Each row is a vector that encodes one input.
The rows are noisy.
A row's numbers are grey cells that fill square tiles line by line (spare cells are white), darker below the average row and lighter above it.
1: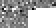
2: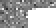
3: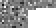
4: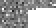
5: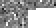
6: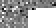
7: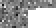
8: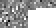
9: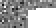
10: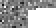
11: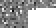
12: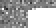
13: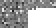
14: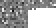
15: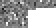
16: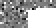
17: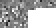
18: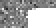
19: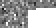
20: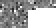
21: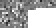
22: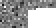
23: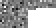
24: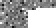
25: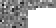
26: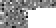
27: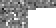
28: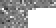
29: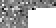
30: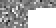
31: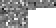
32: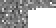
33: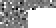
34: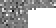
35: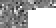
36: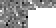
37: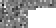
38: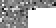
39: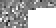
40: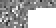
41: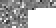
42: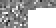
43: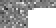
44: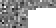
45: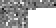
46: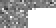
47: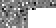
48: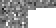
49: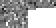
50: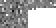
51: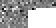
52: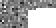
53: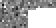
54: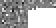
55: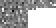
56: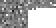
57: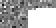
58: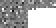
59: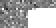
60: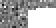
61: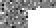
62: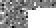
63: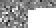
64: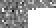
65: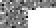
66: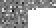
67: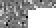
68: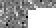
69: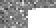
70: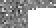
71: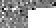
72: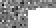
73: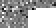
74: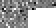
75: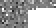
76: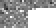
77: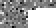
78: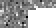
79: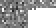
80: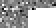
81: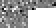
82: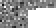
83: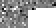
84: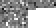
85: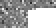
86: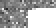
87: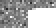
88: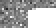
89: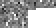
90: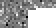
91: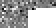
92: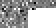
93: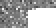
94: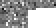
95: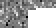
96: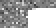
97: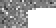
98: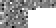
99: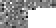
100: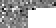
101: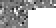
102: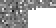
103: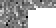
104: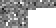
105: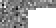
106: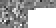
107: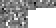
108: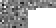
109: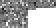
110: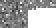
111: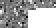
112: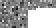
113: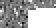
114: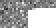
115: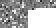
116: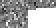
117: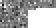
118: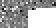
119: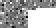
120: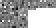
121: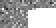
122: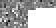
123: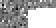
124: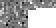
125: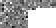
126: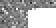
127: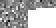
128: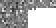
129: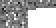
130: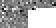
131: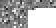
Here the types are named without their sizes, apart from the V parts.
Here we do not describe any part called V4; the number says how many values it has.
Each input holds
a value of V4, together with either a label and a true/false value, or a point on a line.
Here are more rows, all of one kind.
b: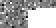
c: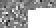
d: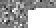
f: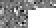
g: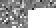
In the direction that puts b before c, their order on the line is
b, c, d, f, g.
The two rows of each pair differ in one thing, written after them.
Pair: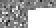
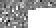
the place on the line
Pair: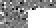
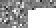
the value of V4
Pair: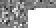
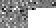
the value of V4
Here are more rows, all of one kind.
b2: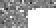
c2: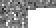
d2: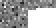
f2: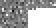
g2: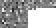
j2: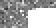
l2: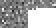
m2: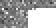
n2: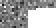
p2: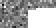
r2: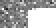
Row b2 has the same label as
g2 and j2.
